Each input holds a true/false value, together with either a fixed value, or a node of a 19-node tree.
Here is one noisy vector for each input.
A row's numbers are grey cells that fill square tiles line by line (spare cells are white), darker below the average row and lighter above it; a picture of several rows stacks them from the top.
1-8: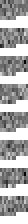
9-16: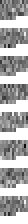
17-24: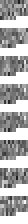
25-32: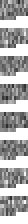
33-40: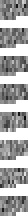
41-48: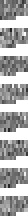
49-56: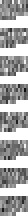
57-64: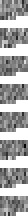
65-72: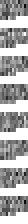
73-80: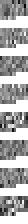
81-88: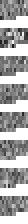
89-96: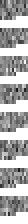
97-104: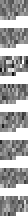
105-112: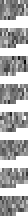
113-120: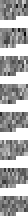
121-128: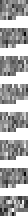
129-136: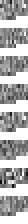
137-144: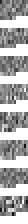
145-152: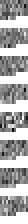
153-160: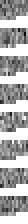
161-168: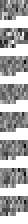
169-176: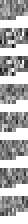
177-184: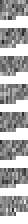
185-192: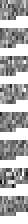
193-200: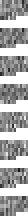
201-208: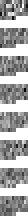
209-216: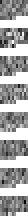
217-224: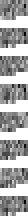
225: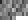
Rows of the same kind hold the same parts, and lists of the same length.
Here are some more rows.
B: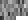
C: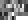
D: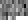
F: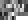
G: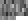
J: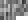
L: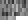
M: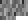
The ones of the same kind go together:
B, D, G, J, L, M
C, F

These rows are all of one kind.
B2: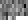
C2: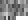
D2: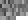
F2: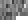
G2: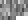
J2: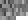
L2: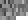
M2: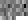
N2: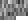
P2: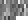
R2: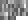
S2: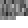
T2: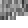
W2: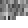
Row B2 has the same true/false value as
F2, N2, S2 and T2.
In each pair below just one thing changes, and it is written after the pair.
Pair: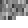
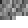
the true/false value
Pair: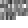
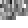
the true/false value
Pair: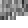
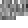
the true/false value
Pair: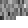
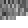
the node of the tree
